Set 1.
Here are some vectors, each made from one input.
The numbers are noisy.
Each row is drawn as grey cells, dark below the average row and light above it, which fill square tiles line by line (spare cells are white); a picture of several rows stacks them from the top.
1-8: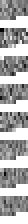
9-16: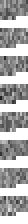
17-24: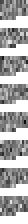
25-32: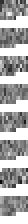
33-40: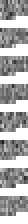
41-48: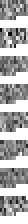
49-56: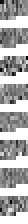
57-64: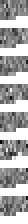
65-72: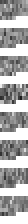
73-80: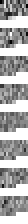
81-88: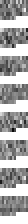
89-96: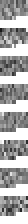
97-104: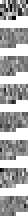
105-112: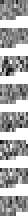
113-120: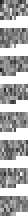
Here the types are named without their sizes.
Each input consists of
two labels, together with either a fixed value, or four true/false values.
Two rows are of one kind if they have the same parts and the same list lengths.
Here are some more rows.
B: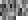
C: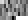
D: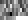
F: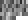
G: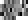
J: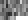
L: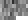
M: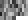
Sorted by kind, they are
B, G, J, M
C, D, F, L

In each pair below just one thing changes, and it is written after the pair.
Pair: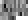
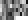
one of the two labels
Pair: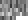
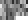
one of the two labels
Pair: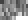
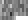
one of the two labels
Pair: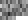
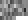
one of the two labels
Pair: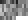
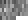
one of the two labels
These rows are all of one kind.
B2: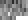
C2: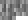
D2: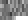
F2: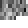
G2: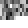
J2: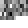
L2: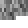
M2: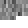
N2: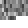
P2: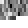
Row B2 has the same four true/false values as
J2, L2, N2 and P2.
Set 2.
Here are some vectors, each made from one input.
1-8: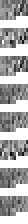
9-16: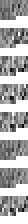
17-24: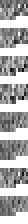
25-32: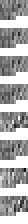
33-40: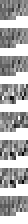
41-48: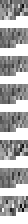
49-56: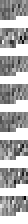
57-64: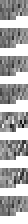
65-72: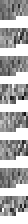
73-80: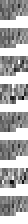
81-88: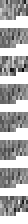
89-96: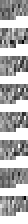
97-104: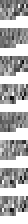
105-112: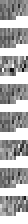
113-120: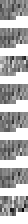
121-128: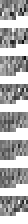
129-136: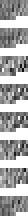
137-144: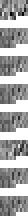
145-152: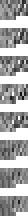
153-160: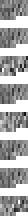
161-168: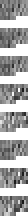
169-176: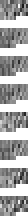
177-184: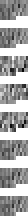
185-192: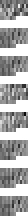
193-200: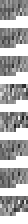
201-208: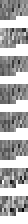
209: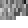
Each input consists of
either a point on an 11-point circle, or a point on a 6-point line, or a point on an 11-point line.
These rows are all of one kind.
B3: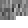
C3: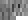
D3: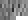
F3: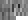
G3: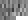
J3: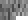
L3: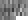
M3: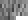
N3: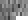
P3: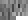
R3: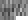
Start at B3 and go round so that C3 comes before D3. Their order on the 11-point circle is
B3, F3, C3, P3, J3, N3, M3, D3, G3, L3, R3.
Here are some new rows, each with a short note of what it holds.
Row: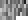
a point on an 11-point line
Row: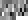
a point on a 6-point line
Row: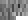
a point on an 11-point circle
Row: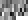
a point on a 6-point line
